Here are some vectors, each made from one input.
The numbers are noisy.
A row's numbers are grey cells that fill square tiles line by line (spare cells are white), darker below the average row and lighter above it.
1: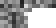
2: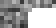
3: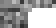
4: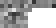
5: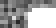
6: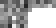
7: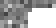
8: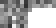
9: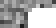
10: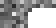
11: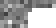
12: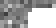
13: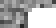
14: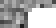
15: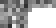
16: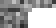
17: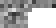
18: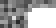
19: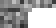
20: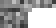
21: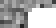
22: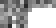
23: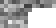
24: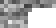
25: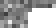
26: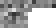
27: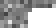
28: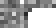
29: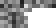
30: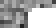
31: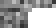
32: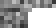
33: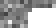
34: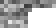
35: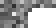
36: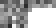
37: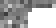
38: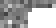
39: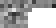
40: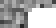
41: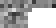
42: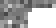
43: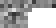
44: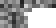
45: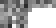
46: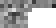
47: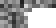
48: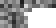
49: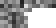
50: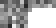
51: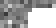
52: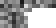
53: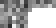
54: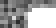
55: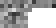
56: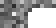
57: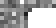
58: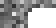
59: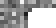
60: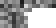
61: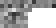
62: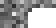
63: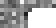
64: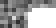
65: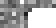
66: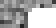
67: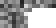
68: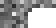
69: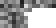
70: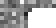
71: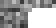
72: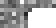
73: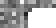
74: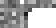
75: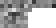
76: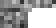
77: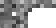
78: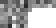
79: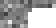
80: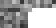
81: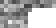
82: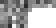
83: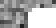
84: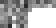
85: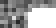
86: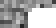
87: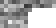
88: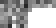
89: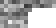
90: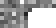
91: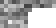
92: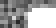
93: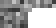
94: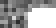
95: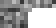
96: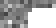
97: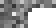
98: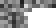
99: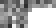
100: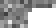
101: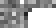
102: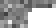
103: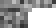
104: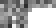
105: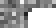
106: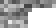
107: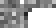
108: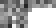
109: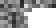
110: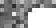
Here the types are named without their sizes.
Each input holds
a label and a true/false value.
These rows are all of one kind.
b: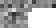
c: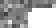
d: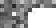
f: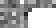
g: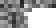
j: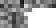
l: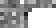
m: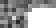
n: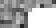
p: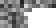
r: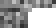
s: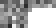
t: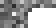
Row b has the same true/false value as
f, l, n and s.
